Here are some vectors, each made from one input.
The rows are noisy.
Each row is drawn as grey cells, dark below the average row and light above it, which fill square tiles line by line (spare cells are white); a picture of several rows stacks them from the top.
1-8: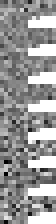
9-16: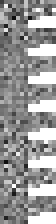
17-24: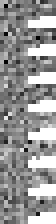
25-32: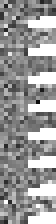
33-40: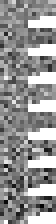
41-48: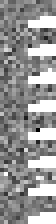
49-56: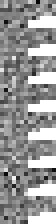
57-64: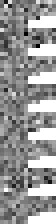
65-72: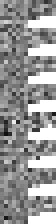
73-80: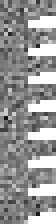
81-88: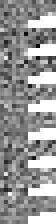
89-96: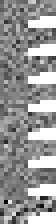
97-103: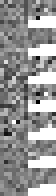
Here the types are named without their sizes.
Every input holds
a point on a line.
